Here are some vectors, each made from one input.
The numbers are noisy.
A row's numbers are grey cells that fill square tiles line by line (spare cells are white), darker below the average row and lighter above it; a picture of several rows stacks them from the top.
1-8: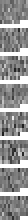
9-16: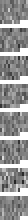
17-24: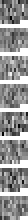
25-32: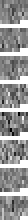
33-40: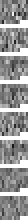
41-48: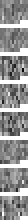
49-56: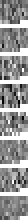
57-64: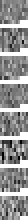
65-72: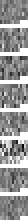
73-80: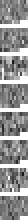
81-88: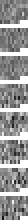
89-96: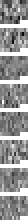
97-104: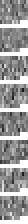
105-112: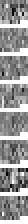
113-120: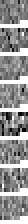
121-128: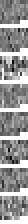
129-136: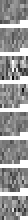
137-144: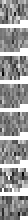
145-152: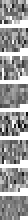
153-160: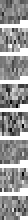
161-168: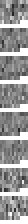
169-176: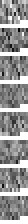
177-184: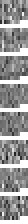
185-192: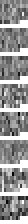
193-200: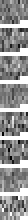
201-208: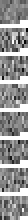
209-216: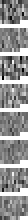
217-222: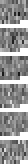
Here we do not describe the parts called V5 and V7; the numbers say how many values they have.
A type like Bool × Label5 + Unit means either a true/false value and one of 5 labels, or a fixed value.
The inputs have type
Bool × (Unit + V5 × V7) + Line6.
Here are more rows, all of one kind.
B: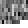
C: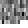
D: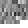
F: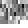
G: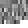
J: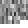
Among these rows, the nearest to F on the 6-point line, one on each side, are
C and J.
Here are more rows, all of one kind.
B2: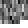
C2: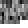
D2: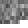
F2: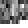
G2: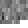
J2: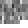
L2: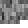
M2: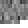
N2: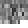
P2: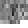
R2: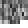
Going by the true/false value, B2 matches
J2, N2, P2 and R2.
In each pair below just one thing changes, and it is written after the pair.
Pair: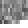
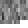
the value of V7
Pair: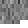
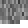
the value of V7
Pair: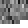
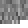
the true/false value
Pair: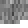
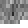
the value of V7
